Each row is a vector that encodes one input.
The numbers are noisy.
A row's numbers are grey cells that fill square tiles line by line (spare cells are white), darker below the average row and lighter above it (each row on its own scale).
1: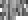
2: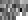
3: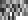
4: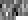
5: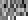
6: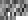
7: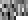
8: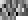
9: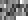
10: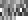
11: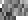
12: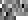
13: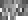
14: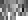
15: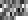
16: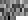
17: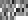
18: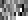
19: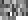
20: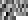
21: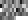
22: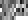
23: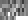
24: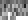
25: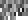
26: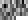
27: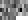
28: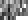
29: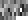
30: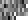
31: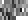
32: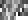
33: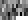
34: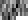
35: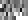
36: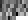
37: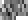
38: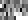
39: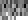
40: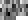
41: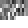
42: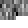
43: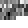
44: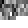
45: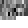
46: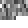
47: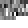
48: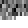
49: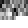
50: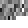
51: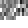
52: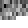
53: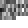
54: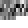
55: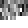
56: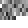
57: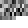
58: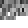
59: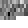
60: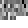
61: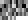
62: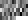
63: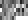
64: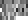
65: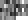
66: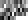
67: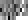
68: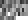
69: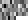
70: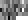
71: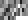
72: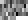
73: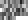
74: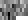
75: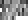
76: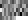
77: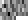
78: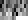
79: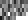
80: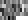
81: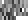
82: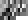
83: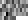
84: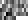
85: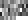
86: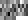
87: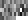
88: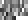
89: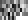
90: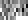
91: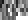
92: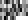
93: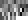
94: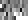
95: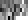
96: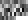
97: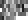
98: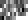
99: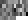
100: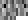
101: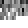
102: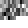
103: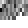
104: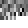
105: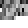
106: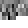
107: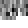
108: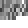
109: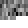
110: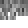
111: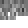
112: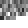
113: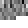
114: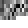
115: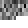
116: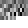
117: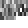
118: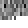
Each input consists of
a point on each of two 9-point circles, together with either a fixed value, or three true/false values.
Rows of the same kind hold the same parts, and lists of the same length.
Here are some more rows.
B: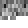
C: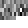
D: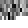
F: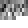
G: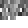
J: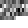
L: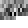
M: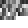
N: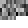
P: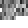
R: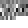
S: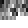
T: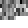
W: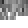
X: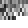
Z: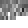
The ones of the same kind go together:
B, D, F, N, S, X
C, G, J, L, M, P, R, T, W, Z

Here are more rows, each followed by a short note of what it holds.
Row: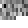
a point on each of two 9-point circles and three true/false values
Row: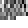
a point on each of two 9-point circles and three true/false values
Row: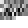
a point on each of two 9-point circles
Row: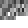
a point on each of two 9-point circles
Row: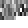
a point on each of two 9-point circles
